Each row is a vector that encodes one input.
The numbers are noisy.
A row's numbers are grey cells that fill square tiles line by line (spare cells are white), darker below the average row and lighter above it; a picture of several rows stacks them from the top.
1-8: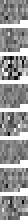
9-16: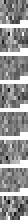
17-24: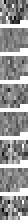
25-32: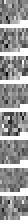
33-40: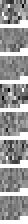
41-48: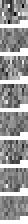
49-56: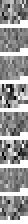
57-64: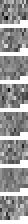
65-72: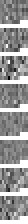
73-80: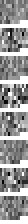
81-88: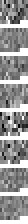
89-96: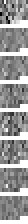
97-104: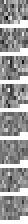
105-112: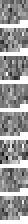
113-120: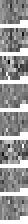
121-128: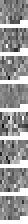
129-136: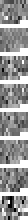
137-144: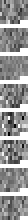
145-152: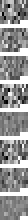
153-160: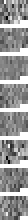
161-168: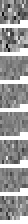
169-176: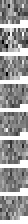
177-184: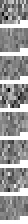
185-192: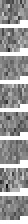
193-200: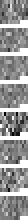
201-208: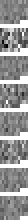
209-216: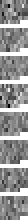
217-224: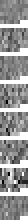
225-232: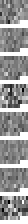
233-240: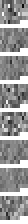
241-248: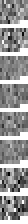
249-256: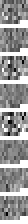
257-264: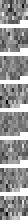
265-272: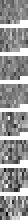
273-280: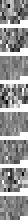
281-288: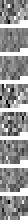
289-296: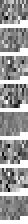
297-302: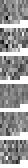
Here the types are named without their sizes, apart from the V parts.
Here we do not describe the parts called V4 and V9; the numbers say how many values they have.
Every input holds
a point on a line and a true/false value, together with either a label, or a value of V4 and a value of V9.
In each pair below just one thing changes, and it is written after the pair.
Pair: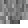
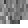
the value of V9
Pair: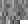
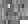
the true/false value
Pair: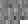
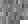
the value of V4
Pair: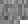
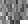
the value of V9
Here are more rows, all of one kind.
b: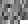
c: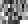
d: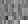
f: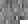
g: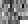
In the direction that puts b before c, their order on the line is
d, b, g, f, c.
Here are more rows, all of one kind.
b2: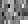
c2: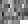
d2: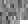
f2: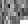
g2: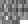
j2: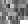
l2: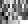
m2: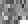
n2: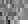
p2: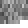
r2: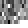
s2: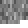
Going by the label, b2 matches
f2, n2 and p2.
